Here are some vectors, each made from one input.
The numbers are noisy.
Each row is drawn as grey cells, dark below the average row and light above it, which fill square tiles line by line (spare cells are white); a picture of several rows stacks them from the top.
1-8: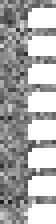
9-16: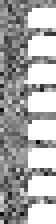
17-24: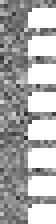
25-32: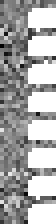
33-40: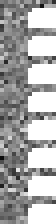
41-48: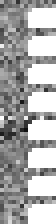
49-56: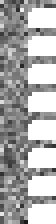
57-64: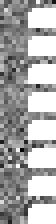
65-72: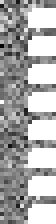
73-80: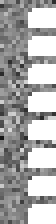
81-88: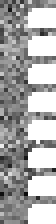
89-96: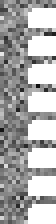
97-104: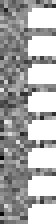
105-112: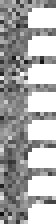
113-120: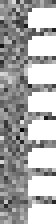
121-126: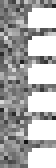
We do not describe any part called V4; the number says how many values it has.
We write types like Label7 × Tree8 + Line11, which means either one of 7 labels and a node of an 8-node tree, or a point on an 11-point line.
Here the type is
(Bool × Bool × Bool + Label5) × (Line5 + V4 × V4).
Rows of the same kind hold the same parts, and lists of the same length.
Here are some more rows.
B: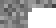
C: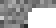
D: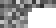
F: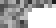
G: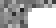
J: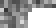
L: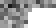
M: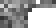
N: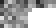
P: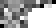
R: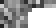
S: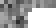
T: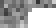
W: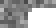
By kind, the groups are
B, C, J, N, T, W
D, P
F, G, L, S
M, R

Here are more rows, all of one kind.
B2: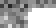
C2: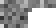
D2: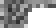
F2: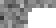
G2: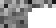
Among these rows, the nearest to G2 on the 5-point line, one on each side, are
C2 and F2.
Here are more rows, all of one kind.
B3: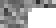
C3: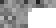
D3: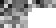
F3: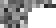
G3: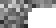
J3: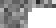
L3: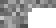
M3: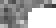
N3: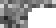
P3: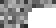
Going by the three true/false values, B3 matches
C3, M3, N3 and P3.
